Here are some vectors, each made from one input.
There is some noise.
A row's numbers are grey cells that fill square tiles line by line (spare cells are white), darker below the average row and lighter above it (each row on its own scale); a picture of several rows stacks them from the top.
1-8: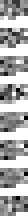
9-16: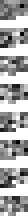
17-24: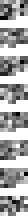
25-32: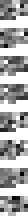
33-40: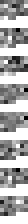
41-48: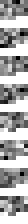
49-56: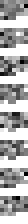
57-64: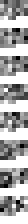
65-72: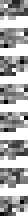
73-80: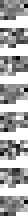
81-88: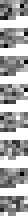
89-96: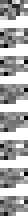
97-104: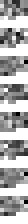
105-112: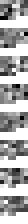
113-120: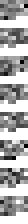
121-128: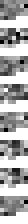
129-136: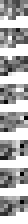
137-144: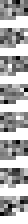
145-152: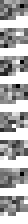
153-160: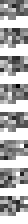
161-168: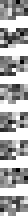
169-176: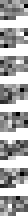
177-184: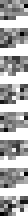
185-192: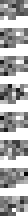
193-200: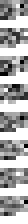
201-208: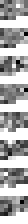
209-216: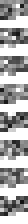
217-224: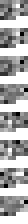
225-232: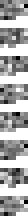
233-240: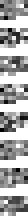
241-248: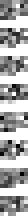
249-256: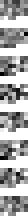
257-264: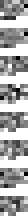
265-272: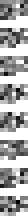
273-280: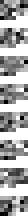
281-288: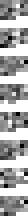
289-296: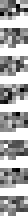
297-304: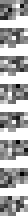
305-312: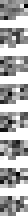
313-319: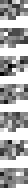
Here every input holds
either a point on a 9-point line, or a list of up to two points on a 4-point line.
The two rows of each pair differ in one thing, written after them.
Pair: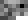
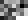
the place on the 4-point line in item 2 of the list
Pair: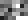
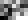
the place on the 4-point line in item 1 of the list
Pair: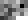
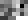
the place on the 4-point line in item 1 of the list
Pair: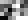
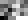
the place on the 4-point line in item 2 of the list
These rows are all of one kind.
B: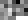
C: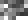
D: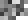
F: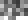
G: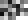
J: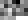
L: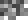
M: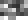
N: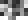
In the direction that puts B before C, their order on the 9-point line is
B, J, F, N, C, M, L, G, D.
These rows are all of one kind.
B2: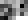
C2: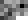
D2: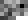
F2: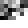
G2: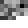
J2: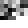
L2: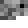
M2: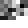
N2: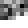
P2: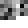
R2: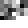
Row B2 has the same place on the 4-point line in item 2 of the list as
N2 and P2.
